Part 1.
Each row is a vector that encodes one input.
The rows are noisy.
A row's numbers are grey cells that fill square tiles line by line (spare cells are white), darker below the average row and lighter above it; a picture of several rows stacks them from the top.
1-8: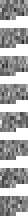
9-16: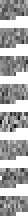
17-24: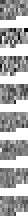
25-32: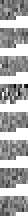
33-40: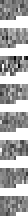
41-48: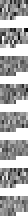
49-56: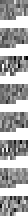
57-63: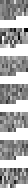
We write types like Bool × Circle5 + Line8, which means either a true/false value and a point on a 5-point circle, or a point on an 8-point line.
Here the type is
Bool × Bool × Bool + Line4.
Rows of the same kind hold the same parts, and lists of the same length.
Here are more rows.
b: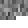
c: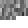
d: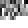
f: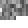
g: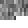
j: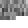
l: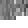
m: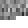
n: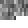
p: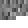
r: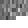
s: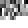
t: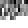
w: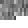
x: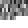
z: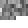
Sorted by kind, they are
b, c, f, g, j, l, m, n, p, r, w, z
d, s, t, x

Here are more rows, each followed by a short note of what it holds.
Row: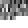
a point on a 4-point line
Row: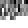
a point on a 4-point line
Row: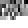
a point on a 4-point line
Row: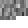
three true/false values
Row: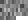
three true/false values
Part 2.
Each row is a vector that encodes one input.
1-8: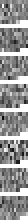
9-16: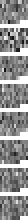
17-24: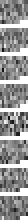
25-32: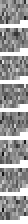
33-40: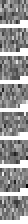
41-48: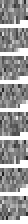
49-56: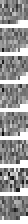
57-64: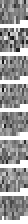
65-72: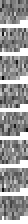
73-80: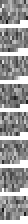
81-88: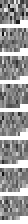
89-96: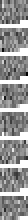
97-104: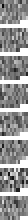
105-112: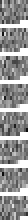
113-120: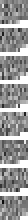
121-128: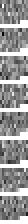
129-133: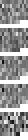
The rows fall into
3 kinds.
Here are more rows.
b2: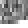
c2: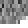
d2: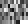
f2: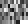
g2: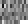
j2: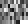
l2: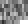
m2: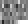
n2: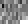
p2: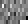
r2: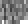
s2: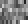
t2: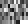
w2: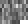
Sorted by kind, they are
b2, l2, m2, p2, s2
c2, g2, n2, r2, w2
d2, f2, j2, t2

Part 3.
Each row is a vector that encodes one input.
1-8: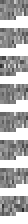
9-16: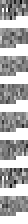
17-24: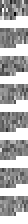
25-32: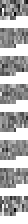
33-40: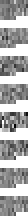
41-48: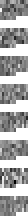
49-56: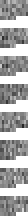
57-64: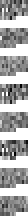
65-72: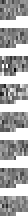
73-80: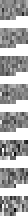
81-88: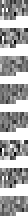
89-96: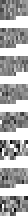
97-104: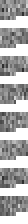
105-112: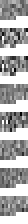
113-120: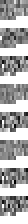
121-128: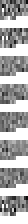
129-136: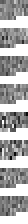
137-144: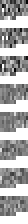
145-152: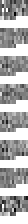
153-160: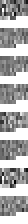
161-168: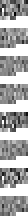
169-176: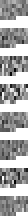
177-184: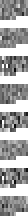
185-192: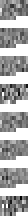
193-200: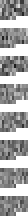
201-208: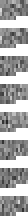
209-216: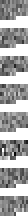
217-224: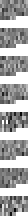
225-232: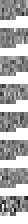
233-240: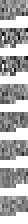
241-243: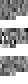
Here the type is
Bool × Bool × Bool + Line5.
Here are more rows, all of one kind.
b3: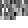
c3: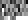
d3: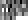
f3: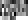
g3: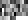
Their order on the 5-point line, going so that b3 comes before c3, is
d3, b3, f3, g3, c3.
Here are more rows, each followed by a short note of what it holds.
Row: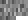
three true/false values
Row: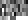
a point on a 5-point line
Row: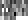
a point on a 5-point line
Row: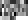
a point on a 5-point line
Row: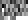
a point on a 5-point line
